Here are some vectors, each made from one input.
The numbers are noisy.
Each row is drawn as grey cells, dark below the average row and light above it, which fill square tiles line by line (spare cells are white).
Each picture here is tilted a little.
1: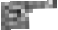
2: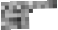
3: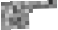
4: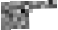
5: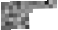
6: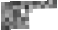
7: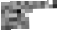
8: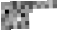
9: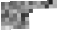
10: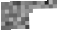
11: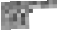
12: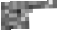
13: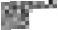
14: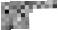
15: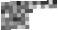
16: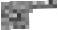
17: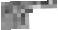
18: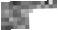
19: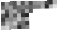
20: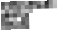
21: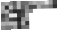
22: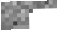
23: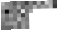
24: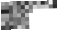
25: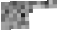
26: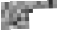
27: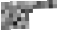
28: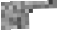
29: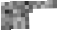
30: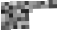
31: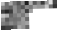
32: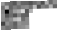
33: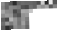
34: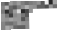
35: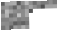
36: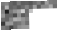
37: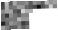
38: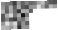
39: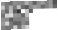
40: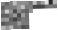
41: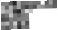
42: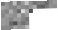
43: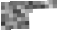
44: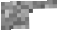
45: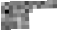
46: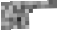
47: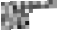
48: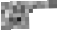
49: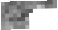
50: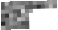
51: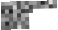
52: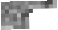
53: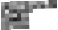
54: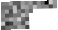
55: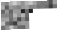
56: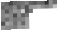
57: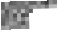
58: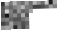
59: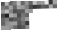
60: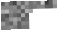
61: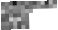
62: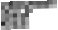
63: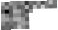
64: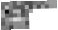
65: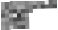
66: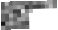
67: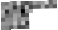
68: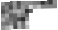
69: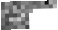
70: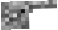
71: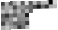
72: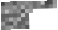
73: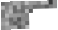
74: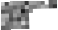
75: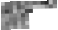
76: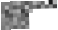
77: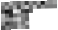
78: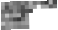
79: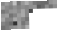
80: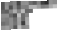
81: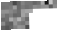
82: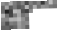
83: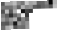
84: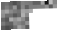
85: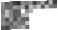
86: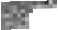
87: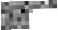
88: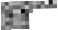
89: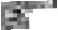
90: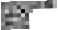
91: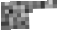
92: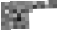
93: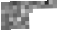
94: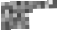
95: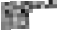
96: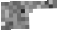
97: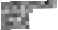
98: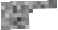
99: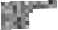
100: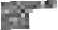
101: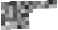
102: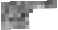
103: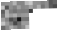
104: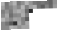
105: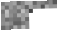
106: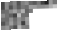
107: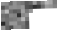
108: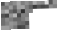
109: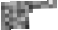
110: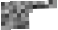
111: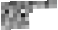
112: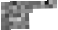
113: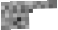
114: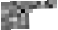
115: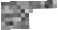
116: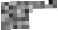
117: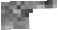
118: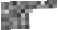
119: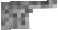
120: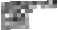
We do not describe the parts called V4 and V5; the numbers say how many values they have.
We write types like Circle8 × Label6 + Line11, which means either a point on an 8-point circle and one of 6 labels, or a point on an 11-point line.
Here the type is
Bool × (Tree8 + Unit) × V4 × V5.
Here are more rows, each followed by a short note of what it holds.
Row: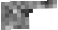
a node of an 8-node tree, a true/false value, a value of V4 and a value of V5
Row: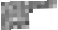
a true/false value, a value of V4 and a value of V5
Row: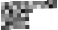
a node of an 8-node tree, a true/false value, a value of V4 and a value of V5
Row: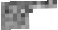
a node of an 8-node tree, a true/false value, a value of V4 and a value of V5
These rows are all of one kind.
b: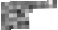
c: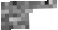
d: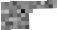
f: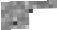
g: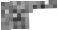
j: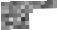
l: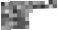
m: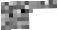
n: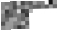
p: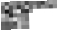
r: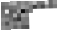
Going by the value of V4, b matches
g and p.
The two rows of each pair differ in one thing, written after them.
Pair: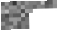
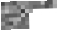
the value of V4
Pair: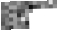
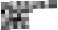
the true/false value
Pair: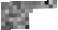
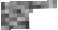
the value of V5
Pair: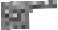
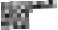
the node of the tree
